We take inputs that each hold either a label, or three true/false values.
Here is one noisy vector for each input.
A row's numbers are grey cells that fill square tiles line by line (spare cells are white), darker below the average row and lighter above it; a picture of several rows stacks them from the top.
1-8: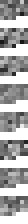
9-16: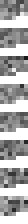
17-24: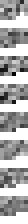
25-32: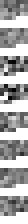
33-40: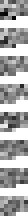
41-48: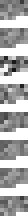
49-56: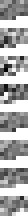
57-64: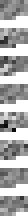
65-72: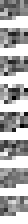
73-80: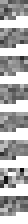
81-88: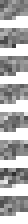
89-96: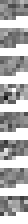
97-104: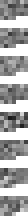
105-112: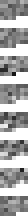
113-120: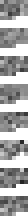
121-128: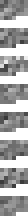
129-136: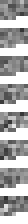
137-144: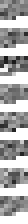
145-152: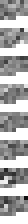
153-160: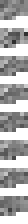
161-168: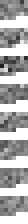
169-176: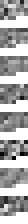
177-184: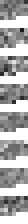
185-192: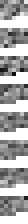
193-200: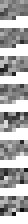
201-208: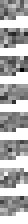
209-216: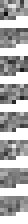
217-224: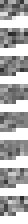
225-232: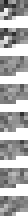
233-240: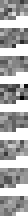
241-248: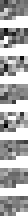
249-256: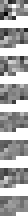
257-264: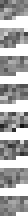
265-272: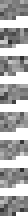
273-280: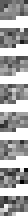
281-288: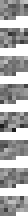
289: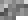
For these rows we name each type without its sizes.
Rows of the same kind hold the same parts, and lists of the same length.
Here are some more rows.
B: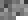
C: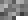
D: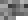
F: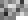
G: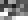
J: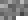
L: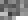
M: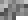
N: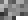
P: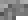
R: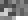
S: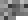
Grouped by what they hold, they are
B, F, G, L, R
C, D, J, M, N, P, S

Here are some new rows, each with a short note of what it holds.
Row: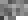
three true/false values
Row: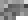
a label
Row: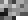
a label
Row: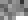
three true/false values
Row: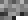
a label
